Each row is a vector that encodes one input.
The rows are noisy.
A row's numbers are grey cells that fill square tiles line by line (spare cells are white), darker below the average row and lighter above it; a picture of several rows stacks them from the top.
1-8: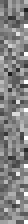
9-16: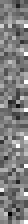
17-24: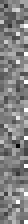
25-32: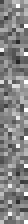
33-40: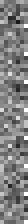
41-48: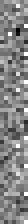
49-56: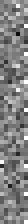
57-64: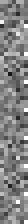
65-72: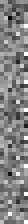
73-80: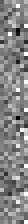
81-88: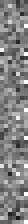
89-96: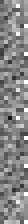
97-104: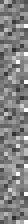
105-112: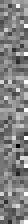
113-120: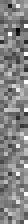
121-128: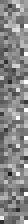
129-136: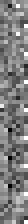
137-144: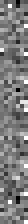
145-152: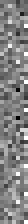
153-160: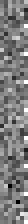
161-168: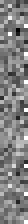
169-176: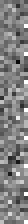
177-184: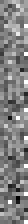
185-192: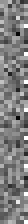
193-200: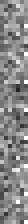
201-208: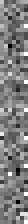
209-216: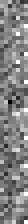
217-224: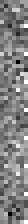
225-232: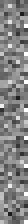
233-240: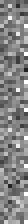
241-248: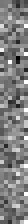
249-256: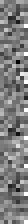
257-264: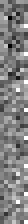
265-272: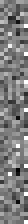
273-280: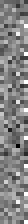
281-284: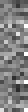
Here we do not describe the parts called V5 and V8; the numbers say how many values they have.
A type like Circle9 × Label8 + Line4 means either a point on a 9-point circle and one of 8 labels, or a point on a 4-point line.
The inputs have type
Bool × (Line9 + V5) + V8.
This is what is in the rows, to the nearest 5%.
About 70% of them hold a true/false value, together with either a point on a 9-point line, or a value of V5. The rest hold a value of V8.
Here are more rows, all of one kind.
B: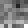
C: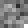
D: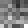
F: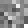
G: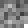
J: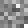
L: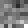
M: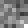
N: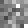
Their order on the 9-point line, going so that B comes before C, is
F, J, D, B, L, M, C, G, N.
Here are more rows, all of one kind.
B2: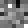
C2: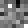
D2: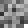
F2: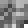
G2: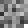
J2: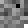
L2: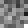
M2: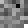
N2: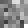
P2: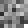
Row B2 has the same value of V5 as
C2, D2, G2 and P2.
